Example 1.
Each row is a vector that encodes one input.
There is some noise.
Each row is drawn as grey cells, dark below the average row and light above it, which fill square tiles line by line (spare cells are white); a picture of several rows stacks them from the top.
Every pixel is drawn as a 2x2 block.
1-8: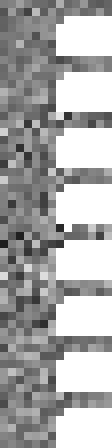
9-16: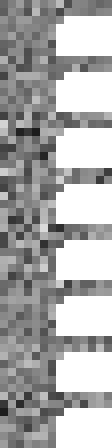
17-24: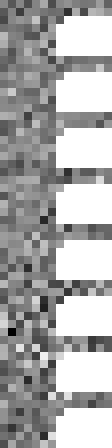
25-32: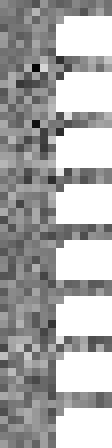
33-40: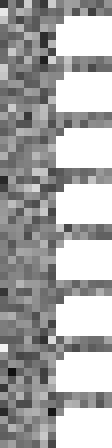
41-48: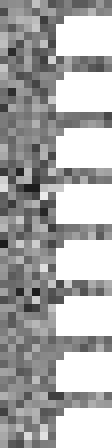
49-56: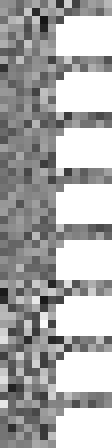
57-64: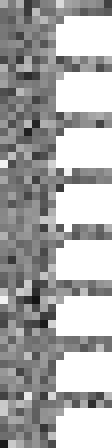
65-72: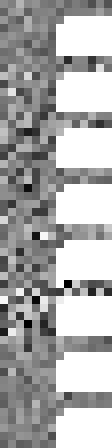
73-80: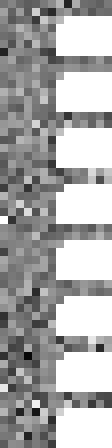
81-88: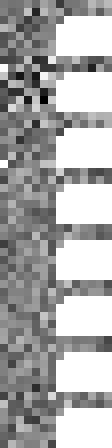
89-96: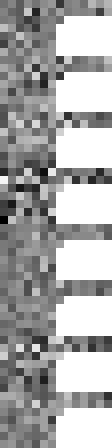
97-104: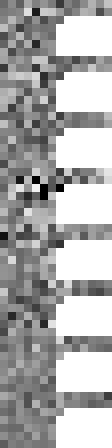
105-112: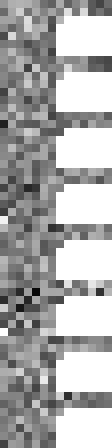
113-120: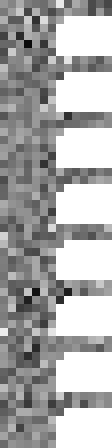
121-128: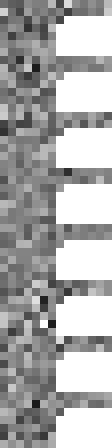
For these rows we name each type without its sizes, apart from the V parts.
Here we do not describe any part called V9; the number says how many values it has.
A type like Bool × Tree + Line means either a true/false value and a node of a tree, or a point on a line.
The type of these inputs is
Bool × Circle + V9.
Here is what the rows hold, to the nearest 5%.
About 35% of them hold a point on a circle and a true/false value. The rest hold a value of V9.
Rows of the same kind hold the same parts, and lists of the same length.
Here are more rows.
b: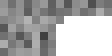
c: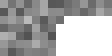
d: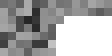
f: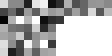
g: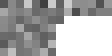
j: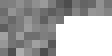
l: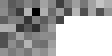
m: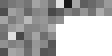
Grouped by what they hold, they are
b, c, f, j, m
d, g, l

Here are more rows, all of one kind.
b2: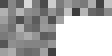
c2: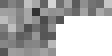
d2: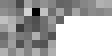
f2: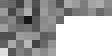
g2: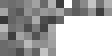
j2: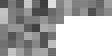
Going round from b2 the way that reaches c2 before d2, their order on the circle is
b2, g2, c2, d2, j2, f2.
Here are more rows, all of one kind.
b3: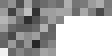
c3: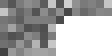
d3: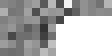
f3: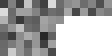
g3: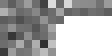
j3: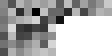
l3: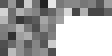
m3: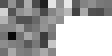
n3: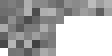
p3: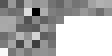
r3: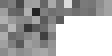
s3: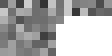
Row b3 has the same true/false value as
n3 and p3.
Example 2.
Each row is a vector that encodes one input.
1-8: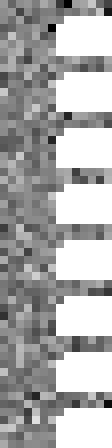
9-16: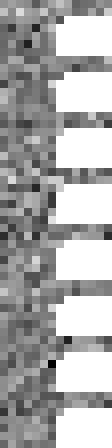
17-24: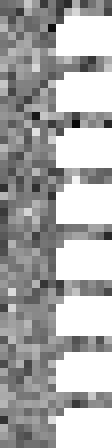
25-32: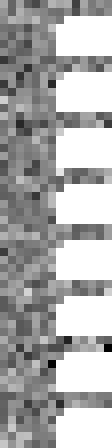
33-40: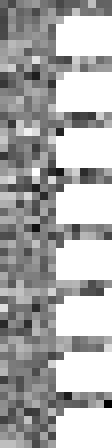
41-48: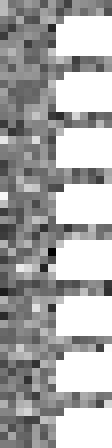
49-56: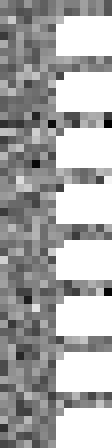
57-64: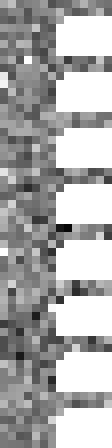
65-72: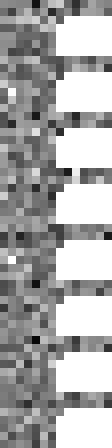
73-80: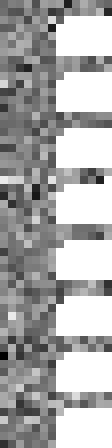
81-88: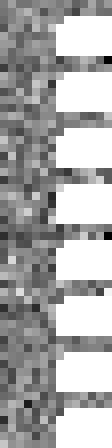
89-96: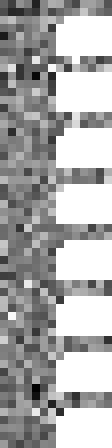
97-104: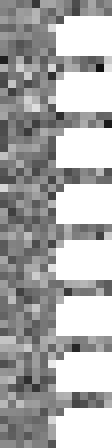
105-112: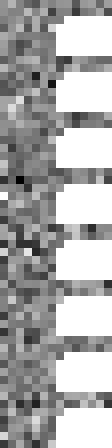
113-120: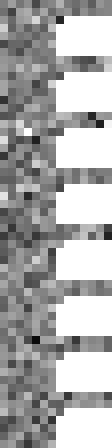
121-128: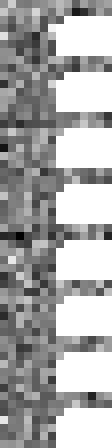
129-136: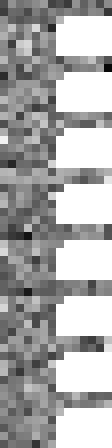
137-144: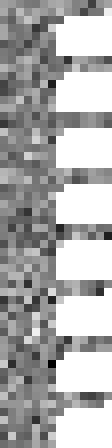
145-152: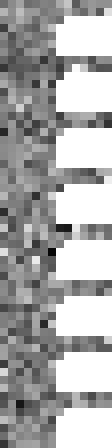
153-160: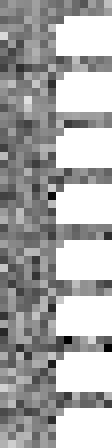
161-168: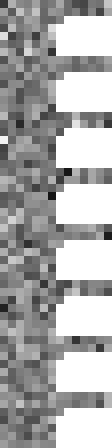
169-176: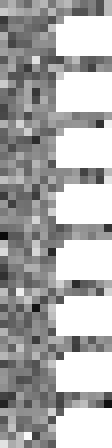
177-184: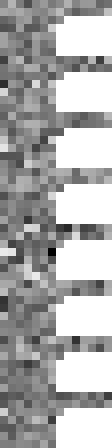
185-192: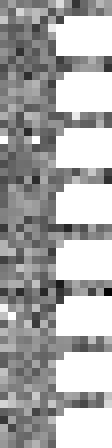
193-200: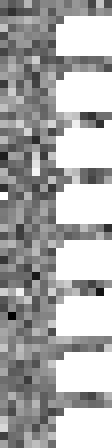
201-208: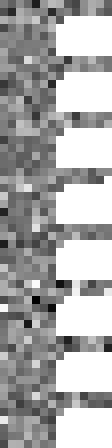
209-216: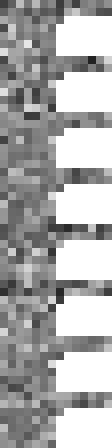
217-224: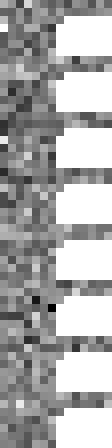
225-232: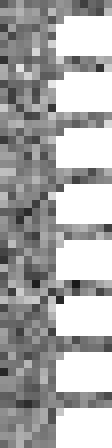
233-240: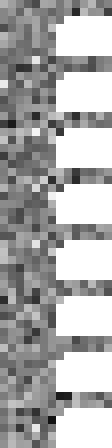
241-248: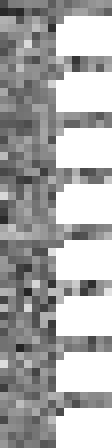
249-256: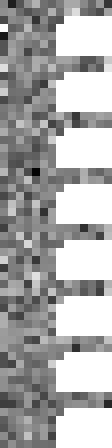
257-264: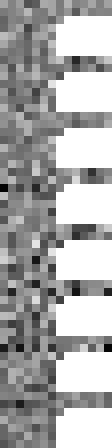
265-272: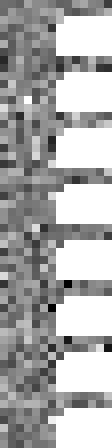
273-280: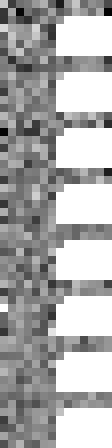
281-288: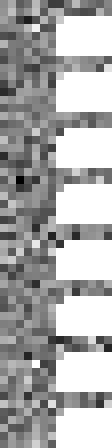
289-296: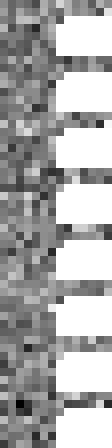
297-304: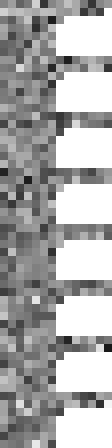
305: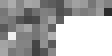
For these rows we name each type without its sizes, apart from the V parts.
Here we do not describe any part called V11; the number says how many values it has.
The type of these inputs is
Bool × (Circle + Unit) × V11.
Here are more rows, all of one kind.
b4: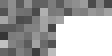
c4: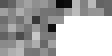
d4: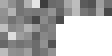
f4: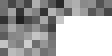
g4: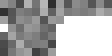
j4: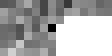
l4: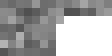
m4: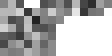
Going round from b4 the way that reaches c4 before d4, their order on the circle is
b4, g4, m4, c4, j4, d4, f4, l4.
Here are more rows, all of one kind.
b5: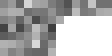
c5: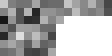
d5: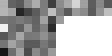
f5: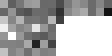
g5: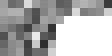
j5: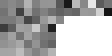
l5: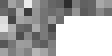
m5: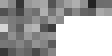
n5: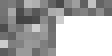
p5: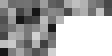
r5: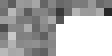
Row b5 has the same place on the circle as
g5 and l5.
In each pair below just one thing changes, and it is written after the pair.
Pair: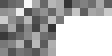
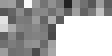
the true/false value
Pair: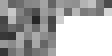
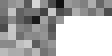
the place on the circle
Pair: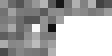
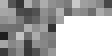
the place on the circle
